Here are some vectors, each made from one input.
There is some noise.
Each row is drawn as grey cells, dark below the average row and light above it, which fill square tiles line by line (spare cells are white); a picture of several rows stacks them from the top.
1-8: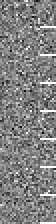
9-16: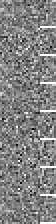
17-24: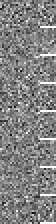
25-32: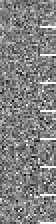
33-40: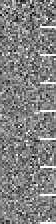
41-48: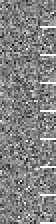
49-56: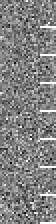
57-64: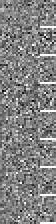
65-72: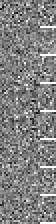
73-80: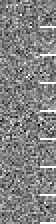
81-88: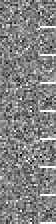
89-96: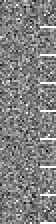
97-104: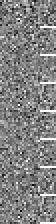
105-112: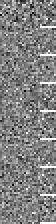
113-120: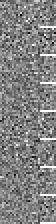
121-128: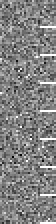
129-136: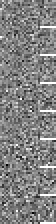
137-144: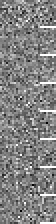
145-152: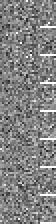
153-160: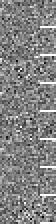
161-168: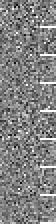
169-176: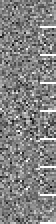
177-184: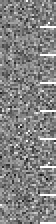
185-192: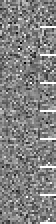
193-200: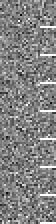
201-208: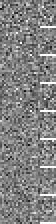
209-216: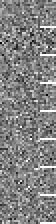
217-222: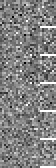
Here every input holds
either a point on a 5-point circle and a true/false value, or a fixed value, or three labels (each one of 4).
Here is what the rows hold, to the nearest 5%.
About 55% of them hold a point on a 5-point circle and a true/false value. A few of them hold a fixed value. The rest hold three labels (each one of 4).
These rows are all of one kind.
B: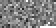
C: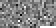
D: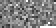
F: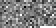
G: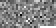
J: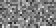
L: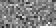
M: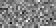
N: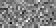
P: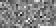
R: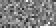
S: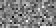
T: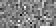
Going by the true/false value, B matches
D, F, L and R.
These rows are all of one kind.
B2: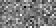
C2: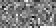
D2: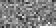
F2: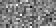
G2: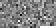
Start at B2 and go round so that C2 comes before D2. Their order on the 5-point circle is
B2, C2, G2, D2, F2.
